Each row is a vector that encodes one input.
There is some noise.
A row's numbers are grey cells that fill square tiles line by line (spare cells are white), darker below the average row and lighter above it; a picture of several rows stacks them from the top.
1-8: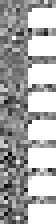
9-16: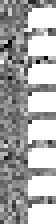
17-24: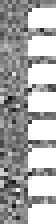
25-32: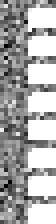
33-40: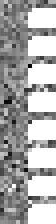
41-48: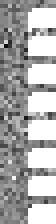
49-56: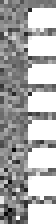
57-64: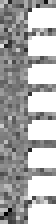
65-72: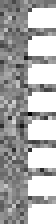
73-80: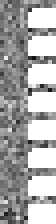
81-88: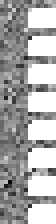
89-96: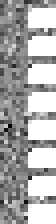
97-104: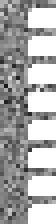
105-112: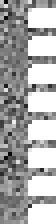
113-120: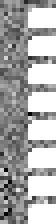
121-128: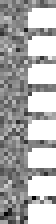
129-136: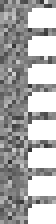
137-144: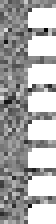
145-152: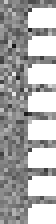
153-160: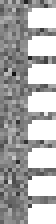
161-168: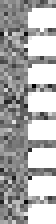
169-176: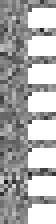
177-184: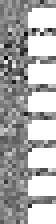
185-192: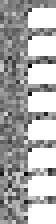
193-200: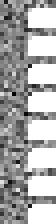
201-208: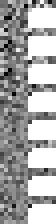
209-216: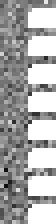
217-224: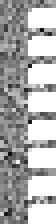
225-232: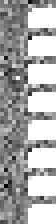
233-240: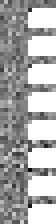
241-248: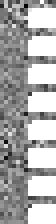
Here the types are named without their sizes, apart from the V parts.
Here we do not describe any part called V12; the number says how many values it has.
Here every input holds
either a node of a tree, or a list of items, each a point on a line and a value of V12.
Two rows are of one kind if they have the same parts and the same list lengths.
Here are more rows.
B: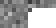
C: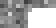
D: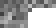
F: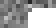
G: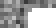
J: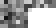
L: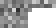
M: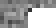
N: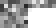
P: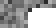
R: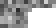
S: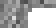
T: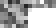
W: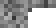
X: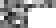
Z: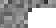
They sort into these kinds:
B, D, F, M, P, W, Z
C, G, L, R, S
J, X
N, T

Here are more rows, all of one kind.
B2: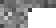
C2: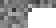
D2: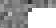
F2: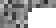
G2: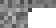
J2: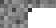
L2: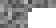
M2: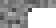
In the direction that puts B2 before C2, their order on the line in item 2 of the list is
F2, B2, D2, L2, J2, G2, C2, M2.
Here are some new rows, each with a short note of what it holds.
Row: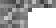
a list of two items
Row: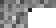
a list of two items
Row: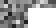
a node of a tree
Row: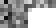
a node of a tree
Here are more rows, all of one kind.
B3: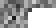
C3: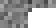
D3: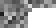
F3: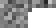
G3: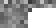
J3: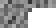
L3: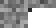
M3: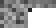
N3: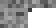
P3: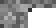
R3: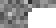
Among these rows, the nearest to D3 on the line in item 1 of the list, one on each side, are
P3 and R3.
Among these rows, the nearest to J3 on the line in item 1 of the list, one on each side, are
C3 and R3.
